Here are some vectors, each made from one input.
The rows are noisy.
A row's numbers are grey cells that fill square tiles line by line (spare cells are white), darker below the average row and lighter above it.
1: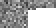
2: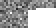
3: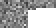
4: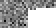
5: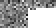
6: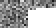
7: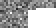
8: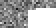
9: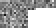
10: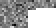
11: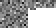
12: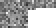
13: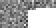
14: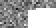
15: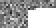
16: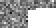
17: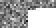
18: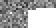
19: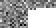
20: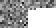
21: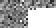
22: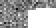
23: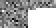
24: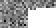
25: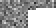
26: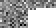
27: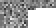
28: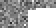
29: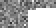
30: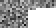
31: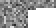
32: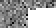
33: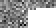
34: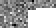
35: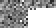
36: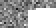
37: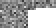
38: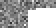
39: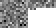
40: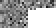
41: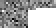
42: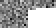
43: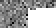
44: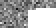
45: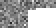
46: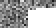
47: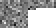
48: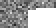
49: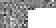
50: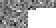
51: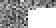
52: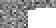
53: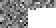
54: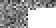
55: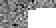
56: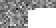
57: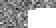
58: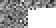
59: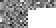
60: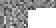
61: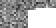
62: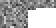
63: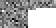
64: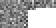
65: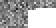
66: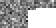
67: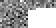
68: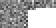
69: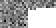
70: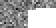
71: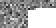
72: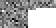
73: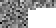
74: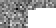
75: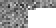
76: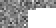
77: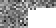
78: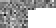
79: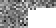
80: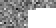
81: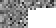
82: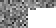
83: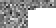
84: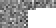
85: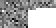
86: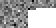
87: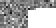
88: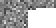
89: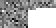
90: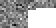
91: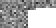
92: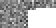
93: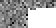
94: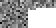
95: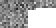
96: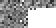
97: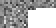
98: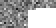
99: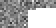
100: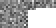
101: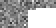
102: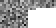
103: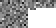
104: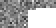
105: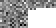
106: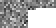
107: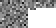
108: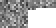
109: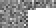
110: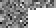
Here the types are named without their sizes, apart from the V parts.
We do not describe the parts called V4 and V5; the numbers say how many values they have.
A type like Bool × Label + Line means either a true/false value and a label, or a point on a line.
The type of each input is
(Bool × Circle + Unit) × Circle + Unit + V4 × V5.
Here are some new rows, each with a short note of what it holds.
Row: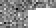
a point on a circle
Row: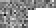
a point on each of two circles and a true/false value
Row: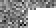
a value of V4 and a value of V5
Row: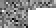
a fixed value
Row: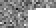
a point on a circle
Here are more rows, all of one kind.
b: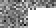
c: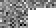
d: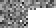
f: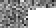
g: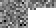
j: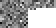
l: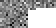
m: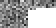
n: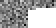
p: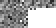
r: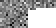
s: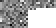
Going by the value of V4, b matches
c and g.
